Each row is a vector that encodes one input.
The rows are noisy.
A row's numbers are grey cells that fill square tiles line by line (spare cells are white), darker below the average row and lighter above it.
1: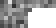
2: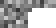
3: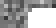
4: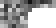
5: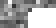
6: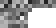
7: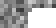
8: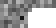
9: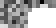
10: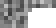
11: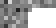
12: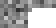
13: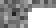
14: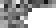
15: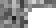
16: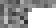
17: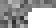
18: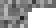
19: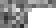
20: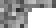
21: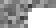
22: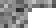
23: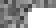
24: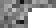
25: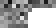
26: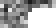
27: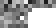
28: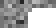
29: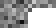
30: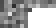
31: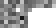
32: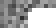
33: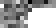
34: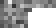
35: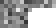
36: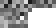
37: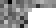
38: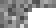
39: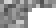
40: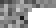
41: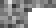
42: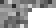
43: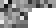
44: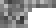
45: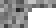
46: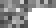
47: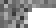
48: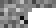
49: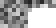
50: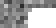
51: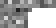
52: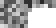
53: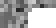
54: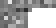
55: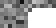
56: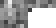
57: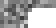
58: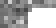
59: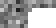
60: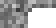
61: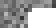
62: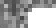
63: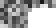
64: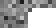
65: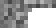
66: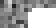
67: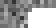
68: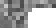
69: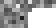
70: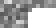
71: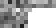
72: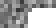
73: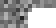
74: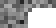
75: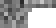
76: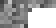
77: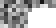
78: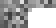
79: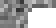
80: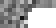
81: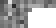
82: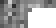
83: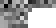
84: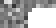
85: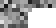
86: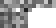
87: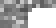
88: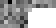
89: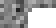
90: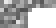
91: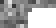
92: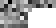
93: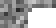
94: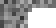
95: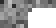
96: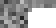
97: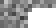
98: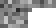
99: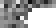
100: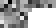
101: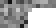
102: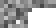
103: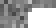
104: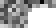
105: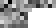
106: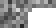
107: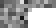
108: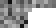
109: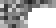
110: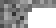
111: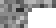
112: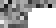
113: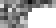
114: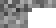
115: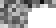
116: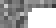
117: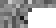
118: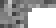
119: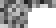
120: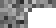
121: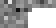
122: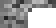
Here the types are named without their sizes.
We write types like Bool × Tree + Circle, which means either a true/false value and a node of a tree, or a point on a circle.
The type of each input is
Label × (Tree + Unit) + Line.
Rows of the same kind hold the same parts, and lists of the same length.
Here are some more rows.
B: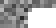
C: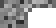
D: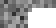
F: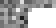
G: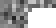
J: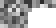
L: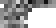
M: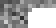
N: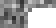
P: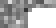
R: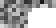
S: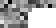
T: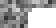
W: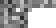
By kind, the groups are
B, D, F, M, P, W
C, G, N, T
J, L, R, S

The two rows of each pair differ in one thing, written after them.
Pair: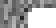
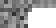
the node of the tree
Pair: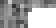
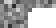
the node of the tree
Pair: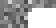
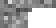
the label
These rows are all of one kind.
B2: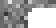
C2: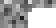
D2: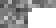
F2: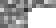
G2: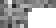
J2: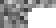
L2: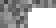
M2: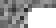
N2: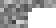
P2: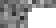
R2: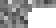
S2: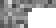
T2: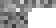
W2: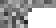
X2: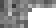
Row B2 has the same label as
C2, J2, R2 and W2.
